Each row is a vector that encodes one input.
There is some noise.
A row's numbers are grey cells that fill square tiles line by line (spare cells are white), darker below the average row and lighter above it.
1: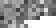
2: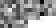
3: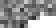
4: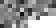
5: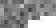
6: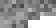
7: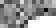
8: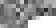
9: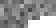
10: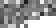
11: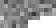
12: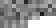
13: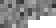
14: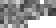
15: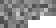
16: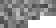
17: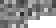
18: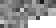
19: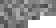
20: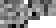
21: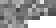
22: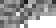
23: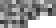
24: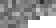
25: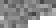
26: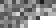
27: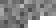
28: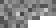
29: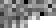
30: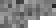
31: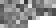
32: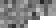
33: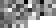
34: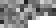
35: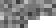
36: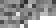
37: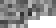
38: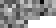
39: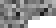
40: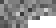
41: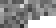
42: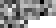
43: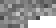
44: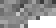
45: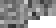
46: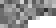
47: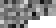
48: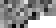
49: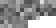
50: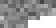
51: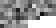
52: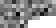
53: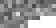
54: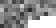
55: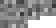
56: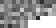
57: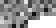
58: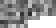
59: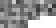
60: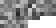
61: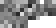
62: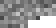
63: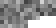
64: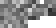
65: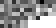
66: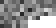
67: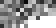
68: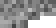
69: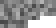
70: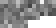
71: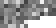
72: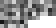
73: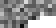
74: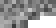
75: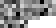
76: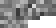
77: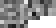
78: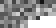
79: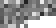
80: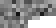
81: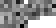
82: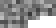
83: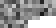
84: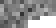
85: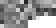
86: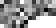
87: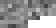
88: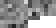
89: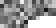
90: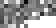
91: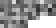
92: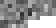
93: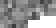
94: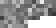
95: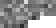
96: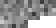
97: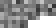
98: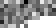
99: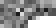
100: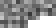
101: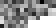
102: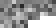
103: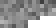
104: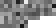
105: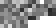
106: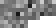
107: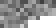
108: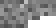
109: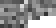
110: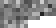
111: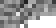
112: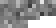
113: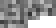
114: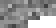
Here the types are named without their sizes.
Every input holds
either a point on a line, or three true/false values.
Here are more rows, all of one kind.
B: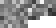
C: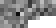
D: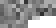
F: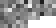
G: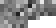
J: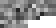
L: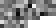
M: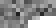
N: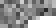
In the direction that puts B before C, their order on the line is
B, J, L, G, C, M, D, N, F.
